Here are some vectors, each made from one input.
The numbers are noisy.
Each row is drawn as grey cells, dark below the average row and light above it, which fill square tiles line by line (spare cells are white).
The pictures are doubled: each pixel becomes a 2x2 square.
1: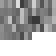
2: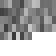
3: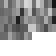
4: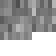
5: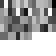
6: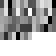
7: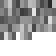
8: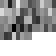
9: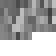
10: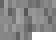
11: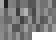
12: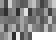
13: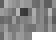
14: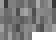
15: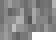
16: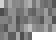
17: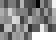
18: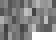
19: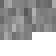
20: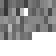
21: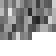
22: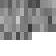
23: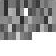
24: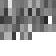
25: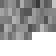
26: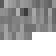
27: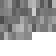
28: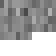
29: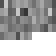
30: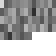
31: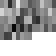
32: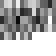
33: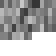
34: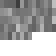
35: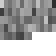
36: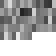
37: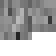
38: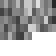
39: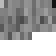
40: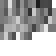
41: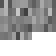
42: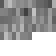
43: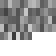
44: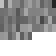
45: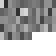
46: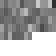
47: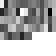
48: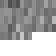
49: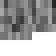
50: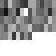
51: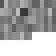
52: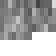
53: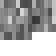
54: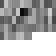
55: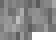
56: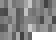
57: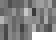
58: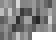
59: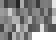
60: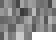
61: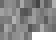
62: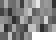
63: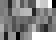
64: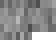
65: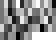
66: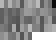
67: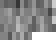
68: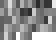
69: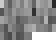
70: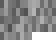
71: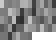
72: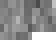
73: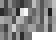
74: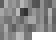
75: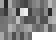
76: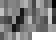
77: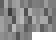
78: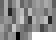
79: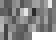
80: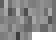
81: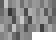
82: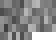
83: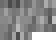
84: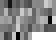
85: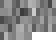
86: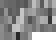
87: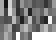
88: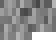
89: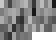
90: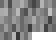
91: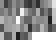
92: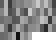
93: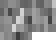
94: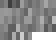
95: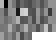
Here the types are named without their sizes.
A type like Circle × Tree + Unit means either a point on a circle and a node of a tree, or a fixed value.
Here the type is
Circle + List(Line).
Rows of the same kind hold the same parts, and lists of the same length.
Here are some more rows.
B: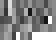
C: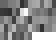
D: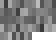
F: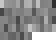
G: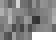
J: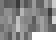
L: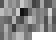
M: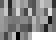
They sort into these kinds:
B, C, D, F
G
J
L, M

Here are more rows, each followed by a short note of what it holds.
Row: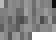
a point on a circle
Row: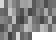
a point on a circle
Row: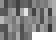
a point on a circle
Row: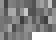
a point on a circle
